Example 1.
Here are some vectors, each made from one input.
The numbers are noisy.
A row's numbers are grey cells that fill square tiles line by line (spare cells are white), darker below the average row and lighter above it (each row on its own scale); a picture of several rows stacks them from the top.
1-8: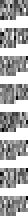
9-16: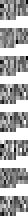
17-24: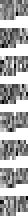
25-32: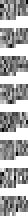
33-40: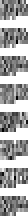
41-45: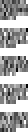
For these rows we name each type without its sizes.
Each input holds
a point on a line.
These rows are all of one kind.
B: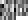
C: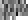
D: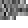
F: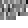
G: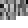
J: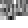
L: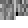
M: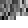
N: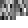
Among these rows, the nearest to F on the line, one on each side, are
G and J.
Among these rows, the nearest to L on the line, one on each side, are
C and J.
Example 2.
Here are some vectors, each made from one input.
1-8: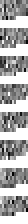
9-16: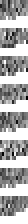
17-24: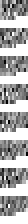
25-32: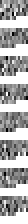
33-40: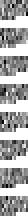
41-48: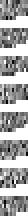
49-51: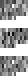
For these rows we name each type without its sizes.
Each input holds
either a fixed value, or four true/false values.
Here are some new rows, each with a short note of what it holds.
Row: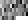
four true/false values
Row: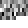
a fixed value
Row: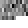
four true/false values
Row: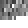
four true/false values
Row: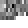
four true/false values
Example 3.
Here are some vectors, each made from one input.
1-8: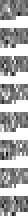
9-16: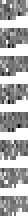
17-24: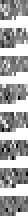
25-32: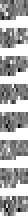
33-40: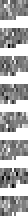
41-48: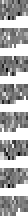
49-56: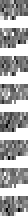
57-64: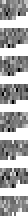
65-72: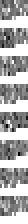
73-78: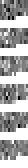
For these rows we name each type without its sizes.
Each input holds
a node of a tree.
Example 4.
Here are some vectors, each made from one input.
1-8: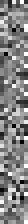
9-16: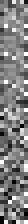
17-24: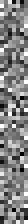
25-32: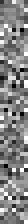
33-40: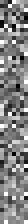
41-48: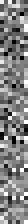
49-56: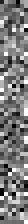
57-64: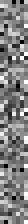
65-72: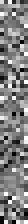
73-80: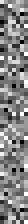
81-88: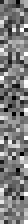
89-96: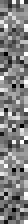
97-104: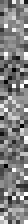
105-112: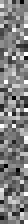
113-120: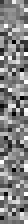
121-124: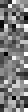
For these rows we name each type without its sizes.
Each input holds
a point on a circle.
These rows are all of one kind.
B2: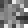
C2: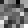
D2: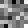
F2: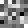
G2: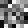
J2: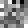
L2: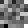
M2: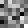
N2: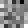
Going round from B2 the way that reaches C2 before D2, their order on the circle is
B2, C2, L2, D2, N2, J2, F2, M2, G2.
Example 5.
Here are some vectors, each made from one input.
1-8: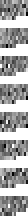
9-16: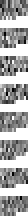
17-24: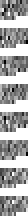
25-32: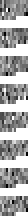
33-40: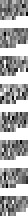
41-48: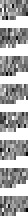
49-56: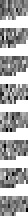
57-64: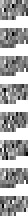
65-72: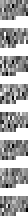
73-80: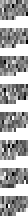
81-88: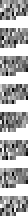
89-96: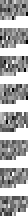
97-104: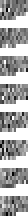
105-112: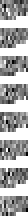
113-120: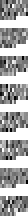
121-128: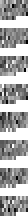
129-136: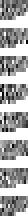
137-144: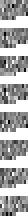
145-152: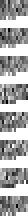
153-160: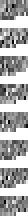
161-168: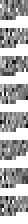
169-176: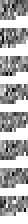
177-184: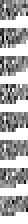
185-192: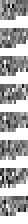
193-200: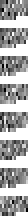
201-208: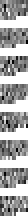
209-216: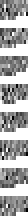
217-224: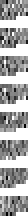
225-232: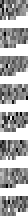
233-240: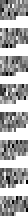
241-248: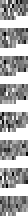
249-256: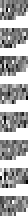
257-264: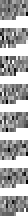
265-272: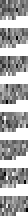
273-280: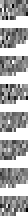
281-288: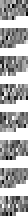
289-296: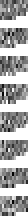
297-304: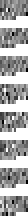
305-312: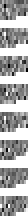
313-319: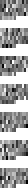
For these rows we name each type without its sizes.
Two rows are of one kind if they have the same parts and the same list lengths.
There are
2 kinds of row.
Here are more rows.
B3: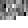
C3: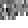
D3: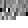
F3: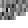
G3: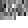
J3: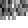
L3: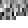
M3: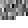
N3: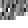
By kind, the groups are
B3, C3, D3, F3, G3, J3, M3, N3
L3

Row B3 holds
four true/false values.
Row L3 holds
a fixed value.
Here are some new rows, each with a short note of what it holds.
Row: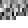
a fixed value
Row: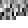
a fixed value
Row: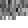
four true/false values
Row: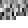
a fixed value
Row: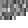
four true/false values
